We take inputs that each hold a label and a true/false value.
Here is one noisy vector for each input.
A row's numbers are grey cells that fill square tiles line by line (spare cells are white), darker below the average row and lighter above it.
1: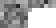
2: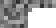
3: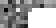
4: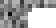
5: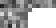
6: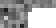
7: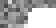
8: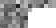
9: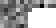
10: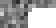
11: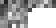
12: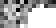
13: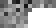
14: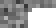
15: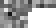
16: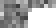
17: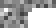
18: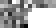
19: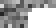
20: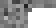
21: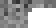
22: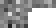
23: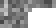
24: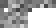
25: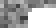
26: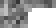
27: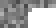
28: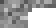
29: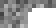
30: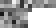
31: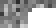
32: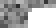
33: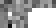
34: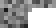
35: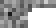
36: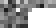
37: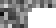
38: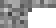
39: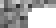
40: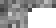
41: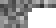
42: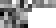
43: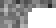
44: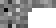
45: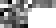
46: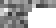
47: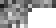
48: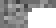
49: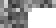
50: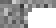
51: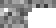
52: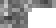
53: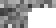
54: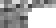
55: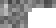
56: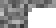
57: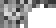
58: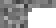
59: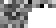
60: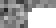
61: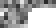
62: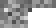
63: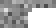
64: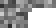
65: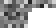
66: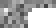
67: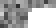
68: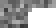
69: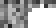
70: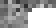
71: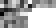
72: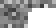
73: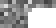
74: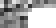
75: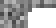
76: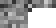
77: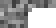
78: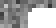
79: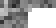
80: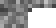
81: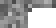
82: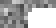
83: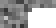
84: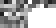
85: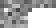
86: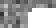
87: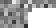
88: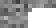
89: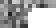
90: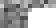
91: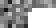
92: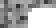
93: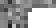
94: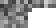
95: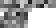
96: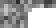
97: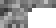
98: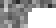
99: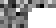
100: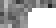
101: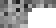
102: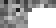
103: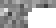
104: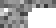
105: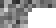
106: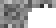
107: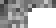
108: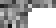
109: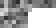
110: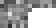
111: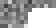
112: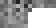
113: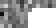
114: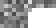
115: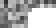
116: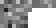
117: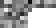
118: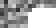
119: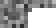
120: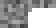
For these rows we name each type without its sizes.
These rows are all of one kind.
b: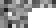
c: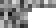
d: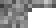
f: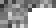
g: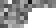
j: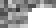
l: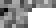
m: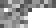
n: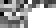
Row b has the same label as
d, f and l.
